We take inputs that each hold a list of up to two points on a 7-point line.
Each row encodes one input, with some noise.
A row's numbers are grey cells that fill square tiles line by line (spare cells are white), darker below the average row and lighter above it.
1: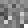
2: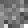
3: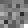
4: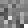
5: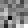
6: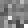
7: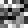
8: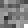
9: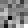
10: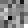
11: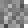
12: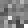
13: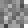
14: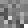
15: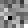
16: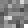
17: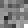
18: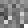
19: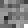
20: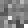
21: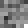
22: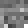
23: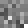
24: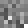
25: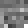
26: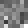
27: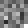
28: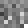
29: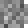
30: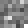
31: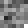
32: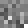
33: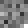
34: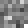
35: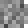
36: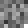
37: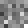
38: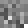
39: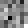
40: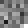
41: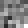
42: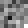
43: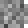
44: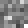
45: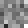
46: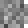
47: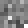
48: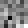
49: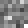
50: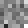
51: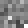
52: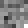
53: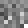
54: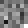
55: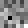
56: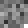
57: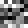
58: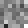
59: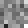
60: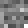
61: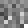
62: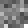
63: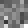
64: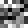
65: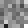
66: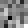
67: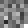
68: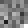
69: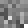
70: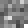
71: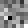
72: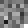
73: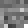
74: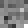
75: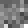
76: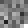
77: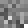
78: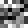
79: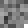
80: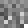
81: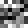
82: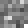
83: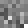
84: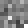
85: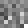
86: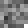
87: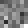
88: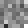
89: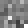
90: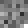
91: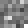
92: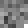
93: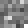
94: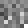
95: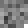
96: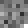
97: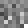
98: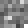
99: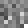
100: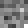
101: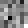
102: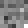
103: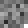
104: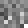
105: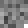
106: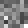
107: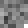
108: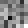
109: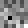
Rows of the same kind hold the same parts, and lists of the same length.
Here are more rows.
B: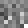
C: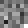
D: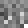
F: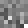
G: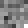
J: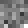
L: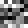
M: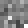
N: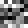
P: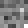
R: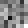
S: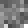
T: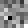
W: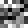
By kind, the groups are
B, D, F, M
C, G, J, P, R, S, T
L, N, W

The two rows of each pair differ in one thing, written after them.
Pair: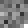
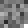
the place on the 7-point line in item 2 of the list
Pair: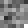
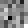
the place on the 7-point line in item 1 of the list
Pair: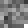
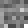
the place on the 7-point line in item 2 of the list
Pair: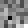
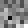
the place on the 7-point line in item 2 of the list
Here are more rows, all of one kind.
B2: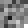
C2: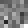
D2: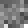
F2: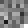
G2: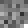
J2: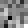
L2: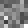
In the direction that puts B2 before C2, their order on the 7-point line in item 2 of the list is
B2, J2, F2, G2, C2, D2, L2.
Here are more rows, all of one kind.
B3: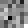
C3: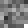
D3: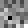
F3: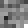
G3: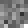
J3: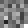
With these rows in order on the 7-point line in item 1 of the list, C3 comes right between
F3 and G3.
